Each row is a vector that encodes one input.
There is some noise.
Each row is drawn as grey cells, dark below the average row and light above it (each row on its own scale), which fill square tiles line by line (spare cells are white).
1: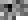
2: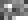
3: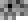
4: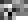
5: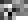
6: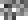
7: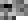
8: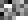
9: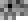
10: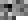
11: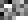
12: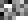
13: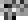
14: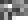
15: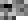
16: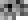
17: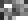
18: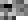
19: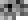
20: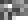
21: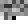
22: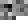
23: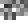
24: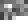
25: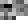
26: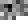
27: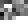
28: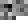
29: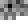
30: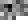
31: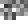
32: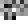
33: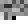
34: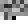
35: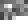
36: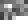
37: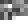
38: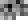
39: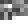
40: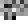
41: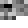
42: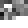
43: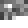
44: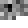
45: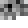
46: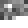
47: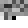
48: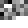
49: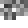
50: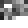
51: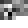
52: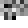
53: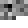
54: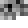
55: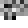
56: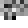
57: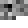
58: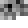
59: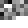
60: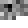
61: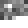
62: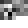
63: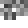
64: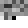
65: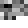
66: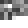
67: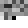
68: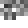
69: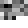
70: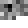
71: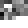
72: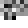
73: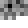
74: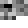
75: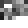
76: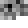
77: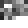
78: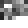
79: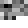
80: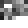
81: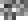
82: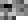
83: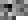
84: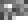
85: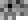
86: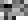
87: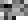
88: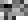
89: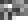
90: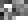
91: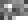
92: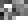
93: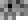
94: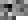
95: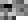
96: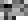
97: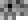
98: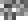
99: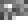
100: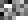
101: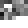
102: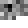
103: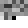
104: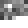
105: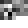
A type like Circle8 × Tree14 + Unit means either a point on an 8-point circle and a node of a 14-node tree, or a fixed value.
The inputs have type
Line7 + Line9.
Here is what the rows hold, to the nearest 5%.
About 40% of them hold a point on a 7-point line. The rest hold a point on a 9-point line.
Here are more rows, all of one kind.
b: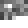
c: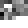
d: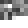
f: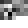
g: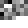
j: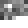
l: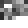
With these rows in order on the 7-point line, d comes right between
b and f.
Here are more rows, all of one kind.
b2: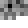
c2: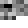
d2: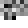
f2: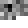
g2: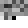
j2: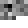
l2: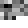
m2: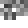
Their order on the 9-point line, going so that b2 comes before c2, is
b2, f2, j2, c2, l2, g2, d2, m2.
